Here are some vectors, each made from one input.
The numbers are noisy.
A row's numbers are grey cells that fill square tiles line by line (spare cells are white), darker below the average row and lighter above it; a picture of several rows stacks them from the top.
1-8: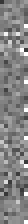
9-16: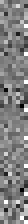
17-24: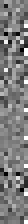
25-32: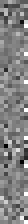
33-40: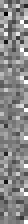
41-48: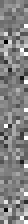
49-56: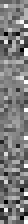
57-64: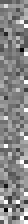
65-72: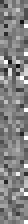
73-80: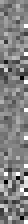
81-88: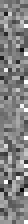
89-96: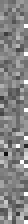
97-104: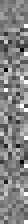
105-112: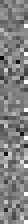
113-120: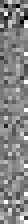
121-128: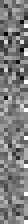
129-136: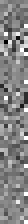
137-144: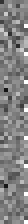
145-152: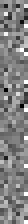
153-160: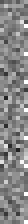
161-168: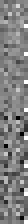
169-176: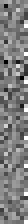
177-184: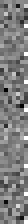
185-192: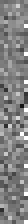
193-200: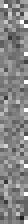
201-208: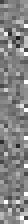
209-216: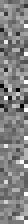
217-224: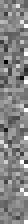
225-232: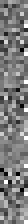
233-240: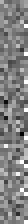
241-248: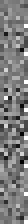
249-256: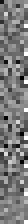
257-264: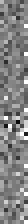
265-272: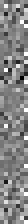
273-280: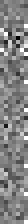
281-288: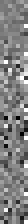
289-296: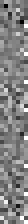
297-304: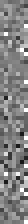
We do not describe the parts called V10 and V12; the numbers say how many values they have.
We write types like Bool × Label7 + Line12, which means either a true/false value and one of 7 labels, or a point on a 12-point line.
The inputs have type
(Bool × Circle8 + Unit) × V12 + Label7 × V10.
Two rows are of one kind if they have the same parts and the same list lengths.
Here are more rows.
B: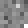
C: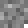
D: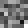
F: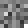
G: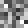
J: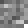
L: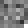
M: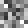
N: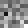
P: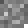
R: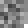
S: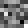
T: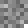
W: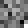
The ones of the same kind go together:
B, C, F, J, P, W
D, G, M, R, S
L, N, T

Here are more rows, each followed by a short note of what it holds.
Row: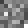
a value of V12
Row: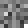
a value of V12
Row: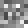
a value of V12
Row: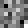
a value of V12
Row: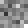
a point on an 8-point circle, a true/false value and a value of V12
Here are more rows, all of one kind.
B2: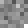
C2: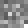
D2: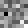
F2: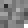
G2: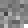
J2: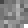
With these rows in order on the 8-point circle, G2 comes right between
B2 and F2.
